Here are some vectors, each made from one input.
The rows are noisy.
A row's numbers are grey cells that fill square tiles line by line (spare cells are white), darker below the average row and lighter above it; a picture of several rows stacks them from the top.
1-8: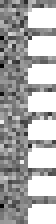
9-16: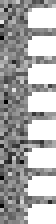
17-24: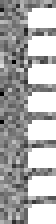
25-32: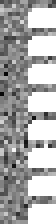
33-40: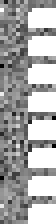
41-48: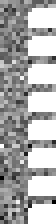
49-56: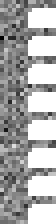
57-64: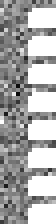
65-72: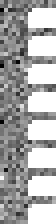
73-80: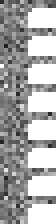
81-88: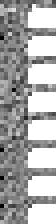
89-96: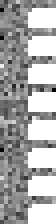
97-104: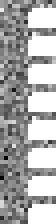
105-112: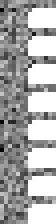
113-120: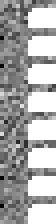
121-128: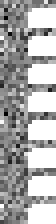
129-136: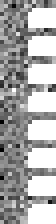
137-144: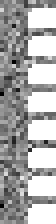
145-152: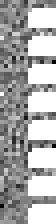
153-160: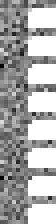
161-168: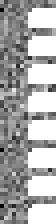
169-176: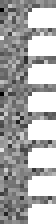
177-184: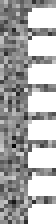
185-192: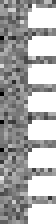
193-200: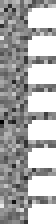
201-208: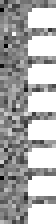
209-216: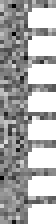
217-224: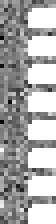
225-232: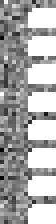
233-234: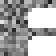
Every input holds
either a point on a 6-point circle and a true/false value, or a point on an 8-point line, or a list of up to two points on a 5-point line.
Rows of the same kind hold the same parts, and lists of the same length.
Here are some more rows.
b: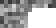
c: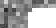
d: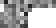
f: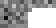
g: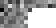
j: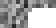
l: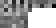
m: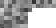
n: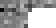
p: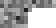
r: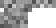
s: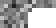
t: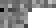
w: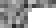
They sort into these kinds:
b, d, s
c, f, m, p, r
g, n, t
j, w
l

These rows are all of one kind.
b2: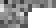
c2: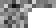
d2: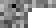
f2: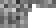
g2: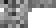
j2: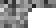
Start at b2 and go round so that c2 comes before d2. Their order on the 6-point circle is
b2, g2, j2, c2, d2, f2.
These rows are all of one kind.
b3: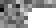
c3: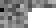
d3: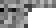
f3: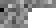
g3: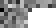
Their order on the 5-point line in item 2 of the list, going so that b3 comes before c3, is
d3, f3, b3, c3, g3.
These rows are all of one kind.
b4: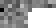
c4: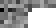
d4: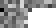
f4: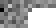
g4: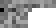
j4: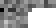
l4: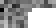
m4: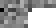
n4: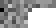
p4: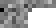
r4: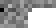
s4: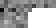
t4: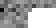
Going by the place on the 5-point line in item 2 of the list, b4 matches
r4, s4 and t4.
